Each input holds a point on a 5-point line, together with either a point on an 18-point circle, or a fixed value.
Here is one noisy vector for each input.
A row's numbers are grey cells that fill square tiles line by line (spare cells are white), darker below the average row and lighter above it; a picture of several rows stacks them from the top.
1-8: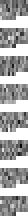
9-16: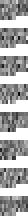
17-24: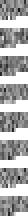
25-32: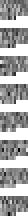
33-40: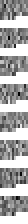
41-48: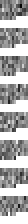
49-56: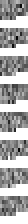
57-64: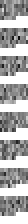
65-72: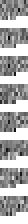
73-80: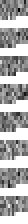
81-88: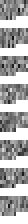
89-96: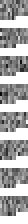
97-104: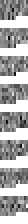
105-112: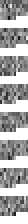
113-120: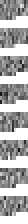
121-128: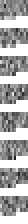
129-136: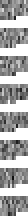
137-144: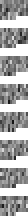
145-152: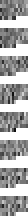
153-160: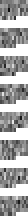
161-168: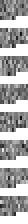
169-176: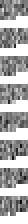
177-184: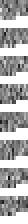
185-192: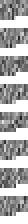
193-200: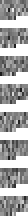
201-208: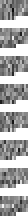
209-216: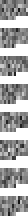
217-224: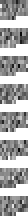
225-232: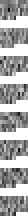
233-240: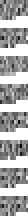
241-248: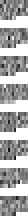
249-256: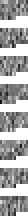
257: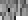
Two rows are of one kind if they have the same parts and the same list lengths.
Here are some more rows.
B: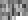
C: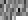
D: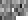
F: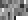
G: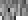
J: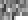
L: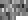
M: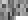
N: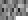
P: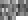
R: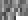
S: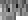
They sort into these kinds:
B, D, F, G, J, L, M, P, R, S
C, N

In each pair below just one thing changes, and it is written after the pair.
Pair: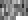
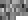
the place on the 5-point line
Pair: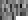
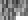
the place on the 18-point circle
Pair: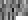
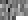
the place on the 18-point circle
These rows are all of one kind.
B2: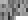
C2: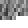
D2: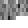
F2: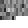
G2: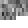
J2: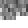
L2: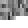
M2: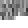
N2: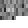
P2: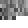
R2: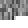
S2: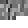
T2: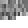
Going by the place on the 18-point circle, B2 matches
L2, M2 and R2.
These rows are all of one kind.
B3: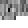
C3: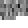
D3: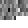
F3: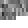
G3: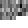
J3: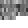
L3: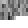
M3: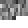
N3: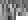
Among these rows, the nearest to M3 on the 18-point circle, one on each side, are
B3 and N3.
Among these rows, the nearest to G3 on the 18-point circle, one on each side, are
D3 and J3.
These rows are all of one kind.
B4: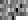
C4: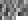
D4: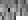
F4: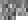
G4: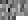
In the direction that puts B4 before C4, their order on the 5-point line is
B4, G4, D4, C4, F4.
